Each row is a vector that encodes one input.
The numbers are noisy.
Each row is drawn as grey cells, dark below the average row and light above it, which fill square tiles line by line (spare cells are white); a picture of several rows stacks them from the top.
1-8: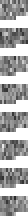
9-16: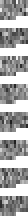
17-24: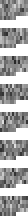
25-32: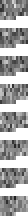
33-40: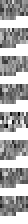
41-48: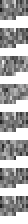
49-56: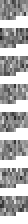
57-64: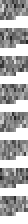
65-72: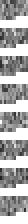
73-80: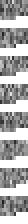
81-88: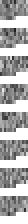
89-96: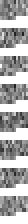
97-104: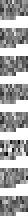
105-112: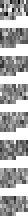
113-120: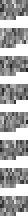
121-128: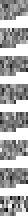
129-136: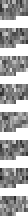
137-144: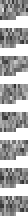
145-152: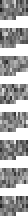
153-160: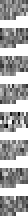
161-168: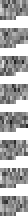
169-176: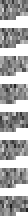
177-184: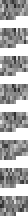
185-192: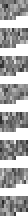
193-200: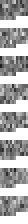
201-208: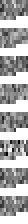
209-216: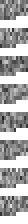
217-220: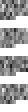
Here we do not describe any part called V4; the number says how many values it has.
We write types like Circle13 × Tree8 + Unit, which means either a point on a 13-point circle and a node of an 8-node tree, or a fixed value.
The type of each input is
List2(Bool × V4).
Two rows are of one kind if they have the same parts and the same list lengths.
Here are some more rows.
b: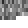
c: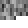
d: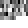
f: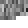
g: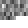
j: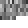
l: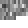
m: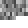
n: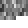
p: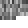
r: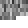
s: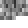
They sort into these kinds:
b, f, g, j, l, m, p, r, s
c, n
d

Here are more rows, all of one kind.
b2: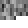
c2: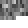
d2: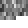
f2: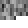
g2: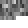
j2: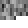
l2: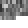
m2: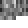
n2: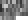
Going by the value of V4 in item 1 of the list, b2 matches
f2 and j2.
